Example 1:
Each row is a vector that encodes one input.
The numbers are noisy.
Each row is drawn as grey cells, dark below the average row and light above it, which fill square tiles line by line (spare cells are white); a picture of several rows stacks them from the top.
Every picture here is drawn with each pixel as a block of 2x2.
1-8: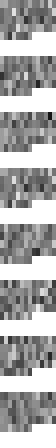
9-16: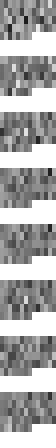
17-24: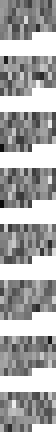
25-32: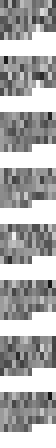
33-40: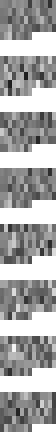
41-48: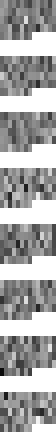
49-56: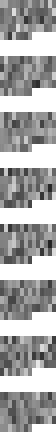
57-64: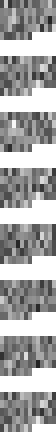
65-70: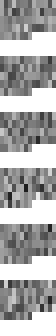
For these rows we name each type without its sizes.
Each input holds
either a point on a circle, or a node of a tree.
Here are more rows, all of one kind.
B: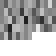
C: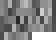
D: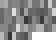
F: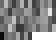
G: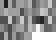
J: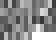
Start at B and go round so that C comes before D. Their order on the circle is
B, G, J, C, F, D.
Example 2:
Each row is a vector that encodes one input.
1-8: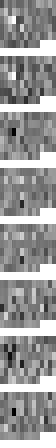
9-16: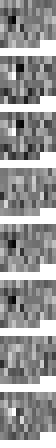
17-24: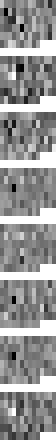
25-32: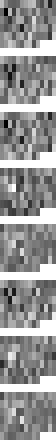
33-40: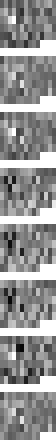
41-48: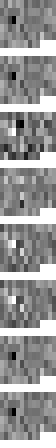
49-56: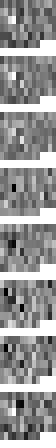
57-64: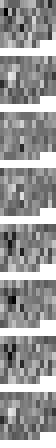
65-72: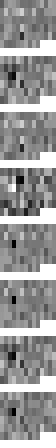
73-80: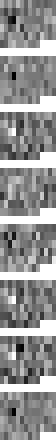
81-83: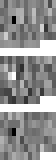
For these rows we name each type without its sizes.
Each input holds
a point on a line and a true/false value.
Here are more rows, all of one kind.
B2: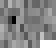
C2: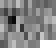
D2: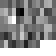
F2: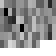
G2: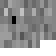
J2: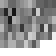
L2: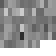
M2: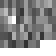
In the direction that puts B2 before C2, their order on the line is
D2, M2, L2, G2, B2, C2, F2, J2.
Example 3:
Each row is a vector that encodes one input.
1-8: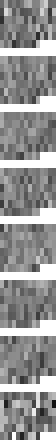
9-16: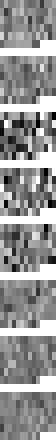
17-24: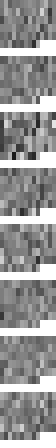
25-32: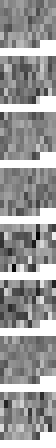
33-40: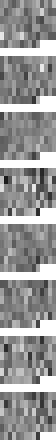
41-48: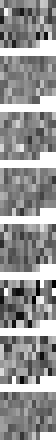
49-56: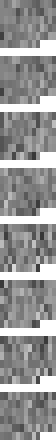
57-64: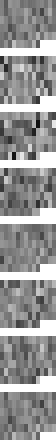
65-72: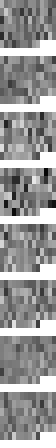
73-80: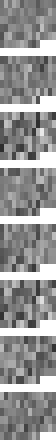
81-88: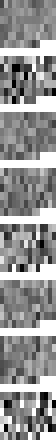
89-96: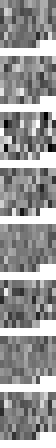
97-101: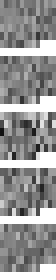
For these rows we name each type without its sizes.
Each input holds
a list of points on a line.
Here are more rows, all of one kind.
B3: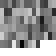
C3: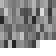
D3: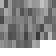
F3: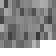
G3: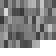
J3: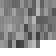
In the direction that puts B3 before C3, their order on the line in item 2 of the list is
F3, J3, D3, G3, B3, C3.
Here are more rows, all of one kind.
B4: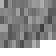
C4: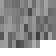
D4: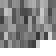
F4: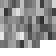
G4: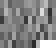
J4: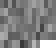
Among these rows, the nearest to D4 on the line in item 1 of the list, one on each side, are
C4 and G4.
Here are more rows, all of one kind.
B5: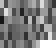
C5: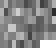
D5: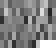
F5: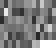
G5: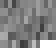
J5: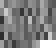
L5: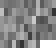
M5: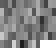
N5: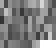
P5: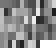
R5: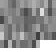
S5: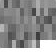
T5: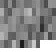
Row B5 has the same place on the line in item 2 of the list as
C5 and J5.
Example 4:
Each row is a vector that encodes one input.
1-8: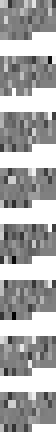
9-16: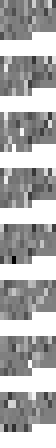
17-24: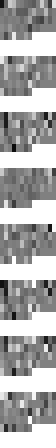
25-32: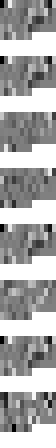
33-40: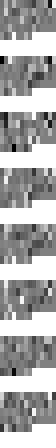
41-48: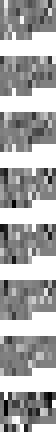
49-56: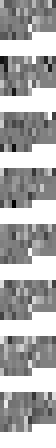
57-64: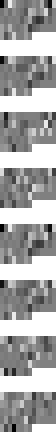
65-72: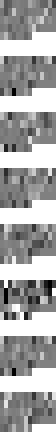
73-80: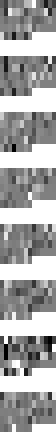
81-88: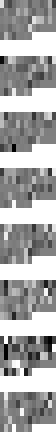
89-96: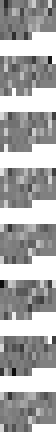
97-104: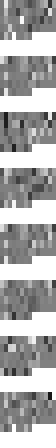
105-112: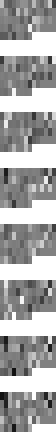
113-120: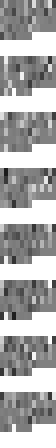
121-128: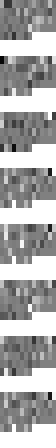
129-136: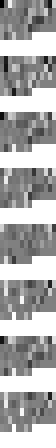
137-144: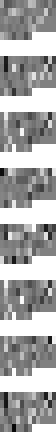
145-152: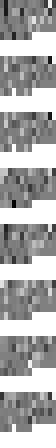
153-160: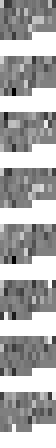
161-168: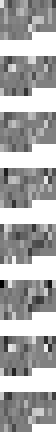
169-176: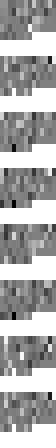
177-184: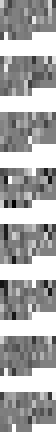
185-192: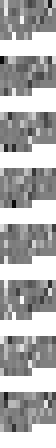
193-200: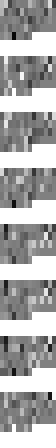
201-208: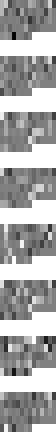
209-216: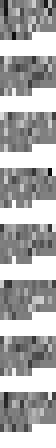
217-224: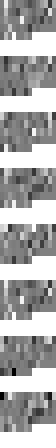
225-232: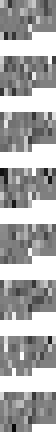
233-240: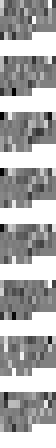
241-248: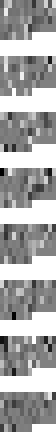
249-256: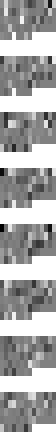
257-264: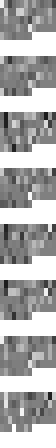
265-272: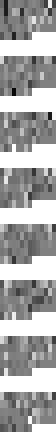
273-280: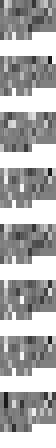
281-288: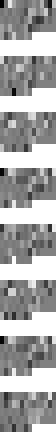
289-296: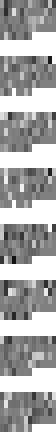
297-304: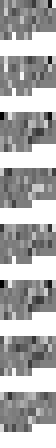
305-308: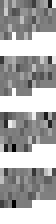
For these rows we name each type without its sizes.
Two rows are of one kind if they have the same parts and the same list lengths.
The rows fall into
3 kinds.
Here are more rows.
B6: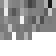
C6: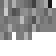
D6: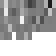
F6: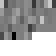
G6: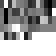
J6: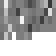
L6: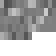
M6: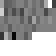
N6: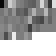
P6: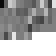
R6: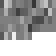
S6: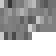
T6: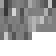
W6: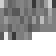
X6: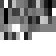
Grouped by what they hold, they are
B6, C6, D6, J6, N6, P6, R6
F6, L6, M6, S6, T6, W6
G6, X6

